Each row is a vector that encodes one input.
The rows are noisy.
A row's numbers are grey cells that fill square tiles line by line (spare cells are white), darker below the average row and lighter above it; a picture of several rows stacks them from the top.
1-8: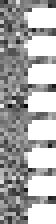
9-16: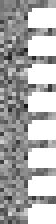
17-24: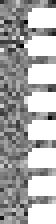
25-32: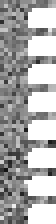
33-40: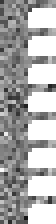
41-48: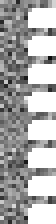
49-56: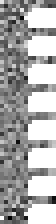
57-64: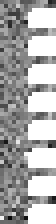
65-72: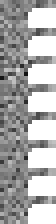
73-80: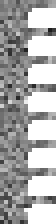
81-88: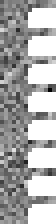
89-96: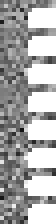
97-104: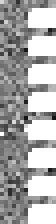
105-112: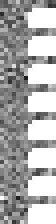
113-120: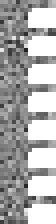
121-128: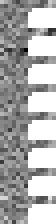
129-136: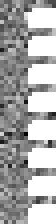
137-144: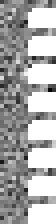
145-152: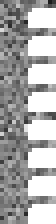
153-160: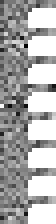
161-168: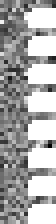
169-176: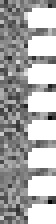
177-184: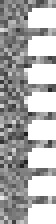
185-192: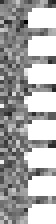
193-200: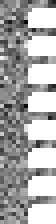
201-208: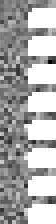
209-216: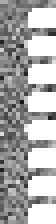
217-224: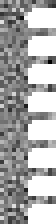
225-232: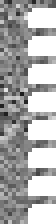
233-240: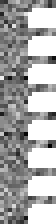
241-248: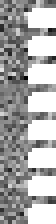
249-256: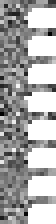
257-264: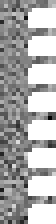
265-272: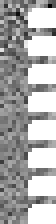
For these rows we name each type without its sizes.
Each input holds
either a node of a tree, or a list of points on a line.
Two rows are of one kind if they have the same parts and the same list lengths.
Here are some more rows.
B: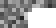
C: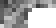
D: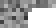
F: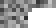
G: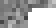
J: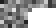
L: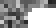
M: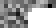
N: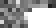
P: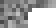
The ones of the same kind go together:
B, J, L, M, N
C
D, F
G, P

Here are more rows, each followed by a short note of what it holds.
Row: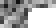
the empty list
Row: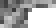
the empty list
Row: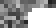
a node of a tree
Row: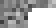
a list of two items
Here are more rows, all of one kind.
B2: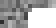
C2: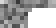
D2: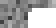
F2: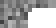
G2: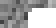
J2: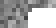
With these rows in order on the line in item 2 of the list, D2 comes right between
B2 and J2.
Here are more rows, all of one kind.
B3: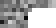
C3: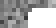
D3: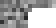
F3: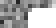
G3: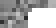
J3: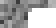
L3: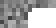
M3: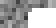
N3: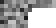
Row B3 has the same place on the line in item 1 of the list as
G3, J3 and M3.
